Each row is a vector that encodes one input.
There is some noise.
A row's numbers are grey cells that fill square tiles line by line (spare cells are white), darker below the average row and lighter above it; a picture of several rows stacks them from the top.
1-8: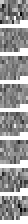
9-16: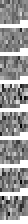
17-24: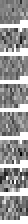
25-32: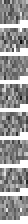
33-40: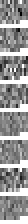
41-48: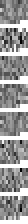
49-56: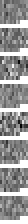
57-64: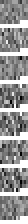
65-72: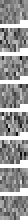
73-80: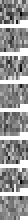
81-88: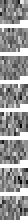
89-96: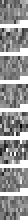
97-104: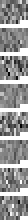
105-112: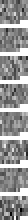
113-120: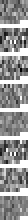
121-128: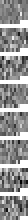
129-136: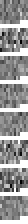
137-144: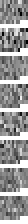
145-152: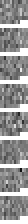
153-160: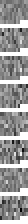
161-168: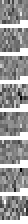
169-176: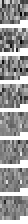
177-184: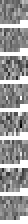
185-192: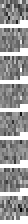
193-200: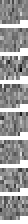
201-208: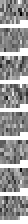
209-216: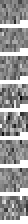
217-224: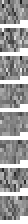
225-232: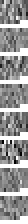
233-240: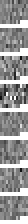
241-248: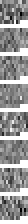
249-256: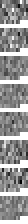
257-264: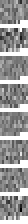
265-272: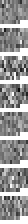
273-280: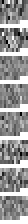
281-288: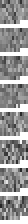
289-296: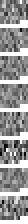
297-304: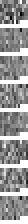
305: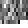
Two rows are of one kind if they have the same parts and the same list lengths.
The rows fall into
3 kinds.
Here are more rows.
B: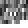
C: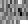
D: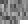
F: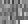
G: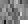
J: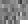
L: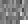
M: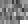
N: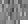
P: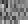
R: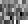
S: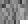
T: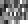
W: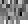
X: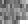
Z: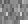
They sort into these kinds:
B, T
C, R, W
D, F, G, J, L, M, N, P, S, X, Z

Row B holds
a fixed value.
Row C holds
a node of an 11-node tree.
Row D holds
a point on a 15-point circle, one of 8 labels and a node of a 13-node tree.
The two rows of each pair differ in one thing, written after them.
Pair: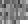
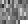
the label
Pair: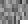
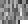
the node of the tree
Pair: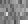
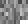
the place on the 15-point circle
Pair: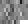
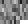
the node of the tree
